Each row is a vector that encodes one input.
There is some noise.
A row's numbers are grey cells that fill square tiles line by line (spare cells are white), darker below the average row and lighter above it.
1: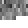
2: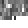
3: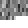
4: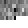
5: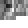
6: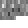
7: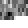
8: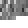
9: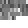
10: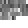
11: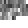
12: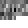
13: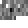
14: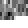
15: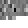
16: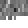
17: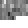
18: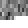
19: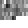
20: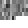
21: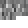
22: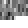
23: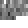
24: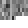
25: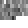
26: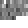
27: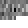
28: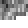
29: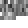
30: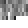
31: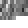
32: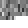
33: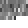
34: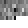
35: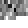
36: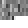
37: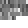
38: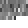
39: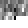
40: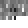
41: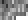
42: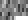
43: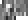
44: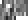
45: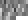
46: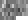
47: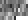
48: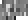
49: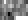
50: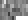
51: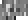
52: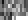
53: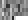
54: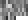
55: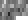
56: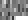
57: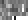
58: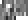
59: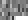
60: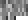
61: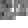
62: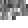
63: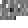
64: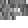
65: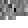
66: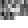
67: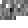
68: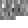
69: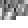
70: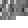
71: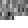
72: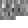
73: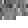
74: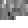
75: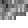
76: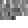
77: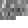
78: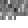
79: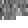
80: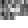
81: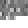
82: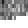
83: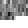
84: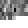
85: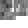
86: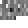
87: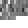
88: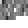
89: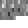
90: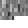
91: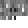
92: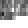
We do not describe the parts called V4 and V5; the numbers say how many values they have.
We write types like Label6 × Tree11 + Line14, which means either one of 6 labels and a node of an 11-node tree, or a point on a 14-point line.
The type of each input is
Bool × Line3 × Line3 + V4 × V5.
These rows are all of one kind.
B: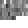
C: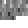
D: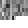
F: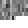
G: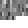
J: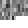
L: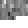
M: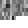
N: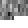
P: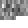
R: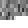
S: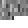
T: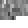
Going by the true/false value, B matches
C, L, P and T.
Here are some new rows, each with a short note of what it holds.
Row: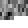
a point on each of two 3-point lines and a true/false value
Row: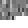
a point on each of two 3-point lines and a true/false value
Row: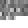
a value of V4 and a value of V5
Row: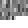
a point on each of two 3-point lines and a true/false value
